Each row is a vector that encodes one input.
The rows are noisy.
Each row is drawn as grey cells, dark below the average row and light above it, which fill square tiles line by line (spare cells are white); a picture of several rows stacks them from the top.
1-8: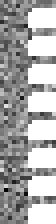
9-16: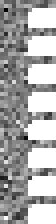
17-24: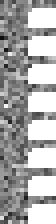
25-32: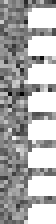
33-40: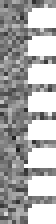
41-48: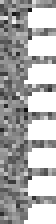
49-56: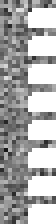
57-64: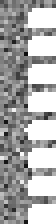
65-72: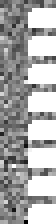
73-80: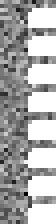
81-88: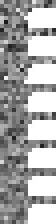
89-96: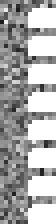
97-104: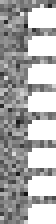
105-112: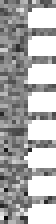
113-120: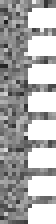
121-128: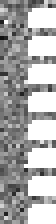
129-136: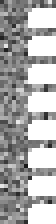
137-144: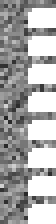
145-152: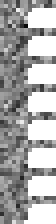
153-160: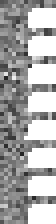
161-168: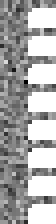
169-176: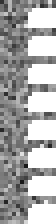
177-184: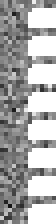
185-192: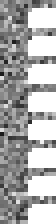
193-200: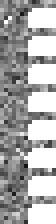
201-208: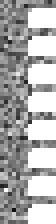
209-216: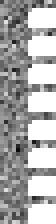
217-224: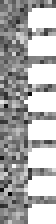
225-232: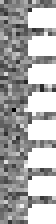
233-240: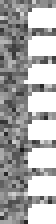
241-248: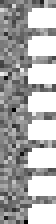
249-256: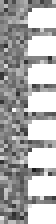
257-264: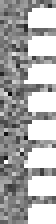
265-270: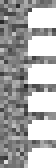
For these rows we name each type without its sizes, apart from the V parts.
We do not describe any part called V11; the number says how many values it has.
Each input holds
either a label and a node of a tree, or a point on a line and a value of V11.
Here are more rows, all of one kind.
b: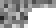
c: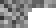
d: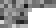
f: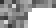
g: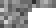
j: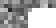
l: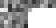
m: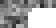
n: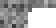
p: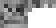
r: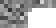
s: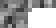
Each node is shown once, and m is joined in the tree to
f and s.
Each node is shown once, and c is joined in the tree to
f and l.
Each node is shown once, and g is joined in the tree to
l and r.
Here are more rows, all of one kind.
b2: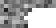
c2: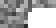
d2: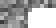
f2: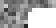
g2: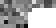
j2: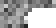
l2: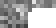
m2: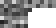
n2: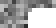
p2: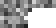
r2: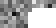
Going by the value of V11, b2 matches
j2 and p2.
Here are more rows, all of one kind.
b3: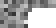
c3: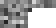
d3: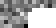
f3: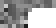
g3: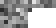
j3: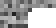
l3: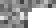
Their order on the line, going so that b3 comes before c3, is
b3, f3, j3, c3, g3, d3, l3.
